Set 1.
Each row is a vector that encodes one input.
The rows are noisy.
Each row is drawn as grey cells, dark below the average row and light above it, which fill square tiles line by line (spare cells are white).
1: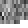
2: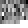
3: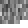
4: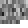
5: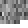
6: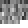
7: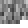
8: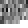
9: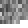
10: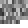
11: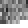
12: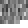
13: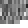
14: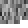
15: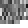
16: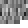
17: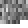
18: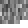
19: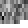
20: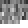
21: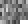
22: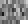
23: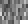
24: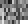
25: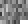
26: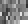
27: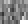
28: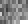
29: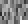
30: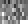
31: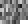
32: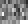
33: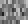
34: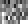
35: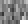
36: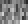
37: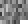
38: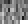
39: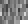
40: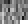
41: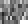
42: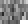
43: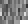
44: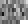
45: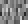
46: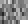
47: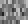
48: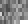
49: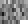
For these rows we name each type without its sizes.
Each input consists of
three true/false values.
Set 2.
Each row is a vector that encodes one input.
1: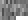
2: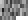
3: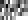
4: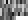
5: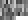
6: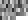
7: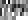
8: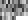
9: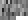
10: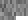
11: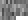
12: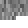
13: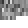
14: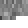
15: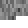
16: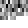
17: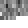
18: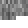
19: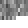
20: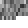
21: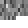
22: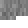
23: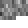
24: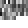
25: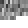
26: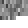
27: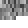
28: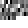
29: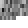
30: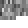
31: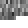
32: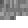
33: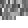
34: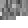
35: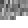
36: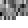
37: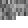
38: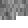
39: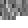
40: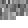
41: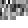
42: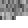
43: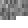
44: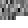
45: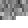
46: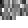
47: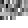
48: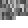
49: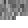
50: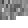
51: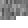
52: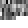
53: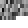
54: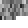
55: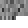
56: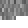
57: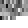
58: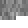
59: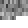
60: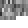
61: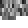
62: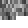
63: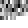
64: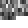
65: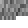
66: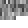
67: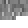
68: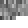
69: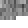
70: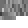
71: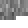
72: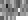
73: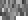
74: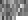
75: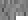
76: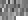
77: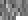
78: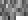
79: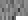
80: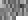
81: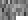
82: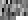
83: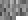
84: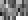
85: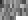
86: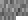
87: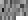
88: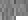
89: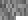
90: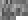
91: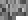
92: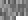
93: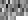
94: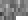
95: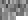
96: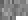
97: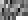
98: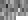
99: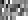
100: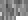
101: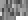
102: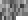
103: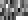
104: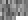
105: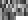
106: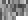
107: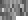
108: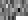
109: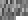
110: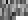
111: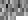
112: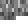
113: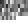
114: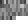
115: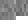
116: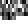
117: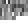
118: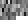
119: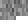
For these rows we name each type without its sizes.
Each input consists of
either a point on a circle, or a fixed value.
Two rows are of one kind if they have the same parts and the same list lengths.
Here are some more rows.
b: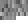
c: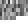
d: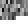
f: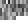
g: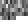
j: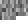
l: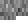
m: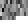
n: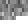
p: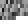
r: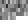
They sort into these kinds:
b, d, f, g, l, m, n, p, r
c, j

